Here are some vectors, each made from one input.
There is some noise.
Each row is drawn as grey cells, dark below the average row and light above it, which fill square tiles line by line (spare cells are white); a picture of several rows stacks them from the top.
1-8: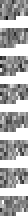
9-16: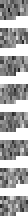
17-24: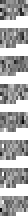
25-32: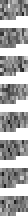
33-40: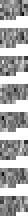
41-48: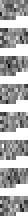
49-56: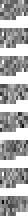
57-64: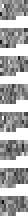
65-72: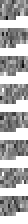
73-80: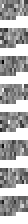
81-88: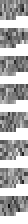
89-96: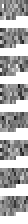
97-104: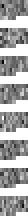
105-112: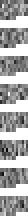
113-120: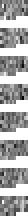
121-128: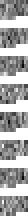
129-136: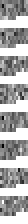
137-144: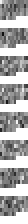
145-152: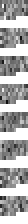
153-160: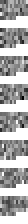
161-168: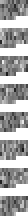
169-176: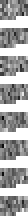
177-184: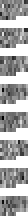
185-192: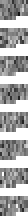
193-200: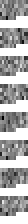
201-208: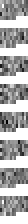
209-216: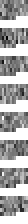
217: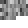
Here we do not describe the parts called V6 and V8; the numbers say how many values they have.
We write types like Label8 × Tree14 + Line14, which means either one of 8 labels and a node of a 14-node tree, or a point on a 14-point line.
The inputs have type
List3(Line7) + V6 × V8.
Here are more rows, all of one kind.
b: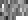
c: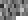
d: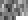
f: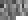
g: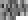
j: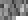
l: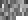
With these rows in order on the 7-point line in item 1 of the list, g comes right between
c and f.
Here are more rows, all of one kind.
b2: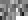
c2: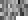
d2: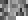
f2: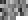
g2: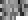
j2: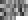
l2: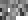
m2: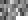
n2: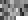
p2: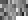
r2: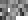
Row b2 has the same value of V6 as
l2, m2 and r2.
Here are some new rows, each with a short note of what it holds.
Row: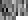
the empty list
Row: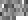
a list of three items
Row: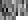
the empty list
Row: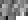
a list of two items
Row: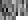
the empty list
